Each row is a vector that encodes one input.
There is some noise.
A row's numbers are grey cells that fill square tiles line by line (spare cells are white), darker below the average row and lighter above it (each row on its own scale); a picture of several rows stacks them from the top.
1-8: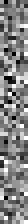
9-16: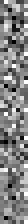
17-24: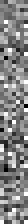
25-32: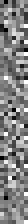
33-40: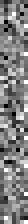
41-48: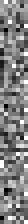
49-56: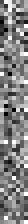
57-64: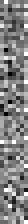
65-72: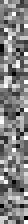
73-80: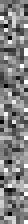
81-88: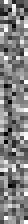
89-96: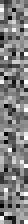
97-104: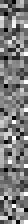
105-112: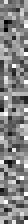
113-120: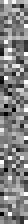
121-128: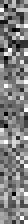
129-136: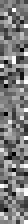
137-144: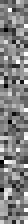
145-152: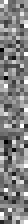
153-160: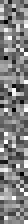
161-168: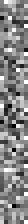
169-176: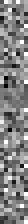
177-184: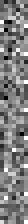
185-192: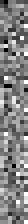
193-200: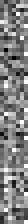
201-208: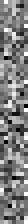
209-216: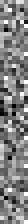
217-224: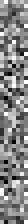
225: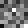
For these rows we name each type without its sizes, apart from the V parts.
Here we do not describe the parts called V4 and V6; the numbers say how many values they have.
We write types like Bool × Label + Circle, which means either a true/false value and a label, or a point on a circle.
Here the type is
(Bool × V4 + Line) × V6.
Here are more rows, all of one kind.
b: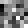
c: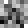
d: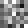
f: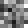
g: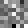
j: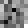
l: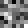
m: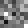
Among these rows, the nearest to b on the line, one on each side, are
c and j.
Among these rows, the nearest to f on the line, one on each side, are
j and m.
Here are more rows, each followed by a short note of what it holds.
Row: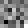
a point on a line and a value of V6
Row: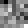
a true/false value, a value of V4 and a value of V6
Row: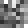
a point on a line and a value of V6
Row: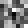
a point on a line and a value of V6
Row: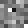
a true/false value, a value of V4 and a value of V6
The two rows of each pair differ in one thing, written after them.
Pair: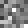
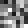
the value of V6
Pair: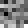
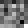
the value of V4
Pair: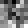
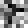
the value of V6
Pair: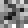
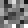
the value of V4
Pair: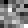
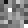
the value of V4
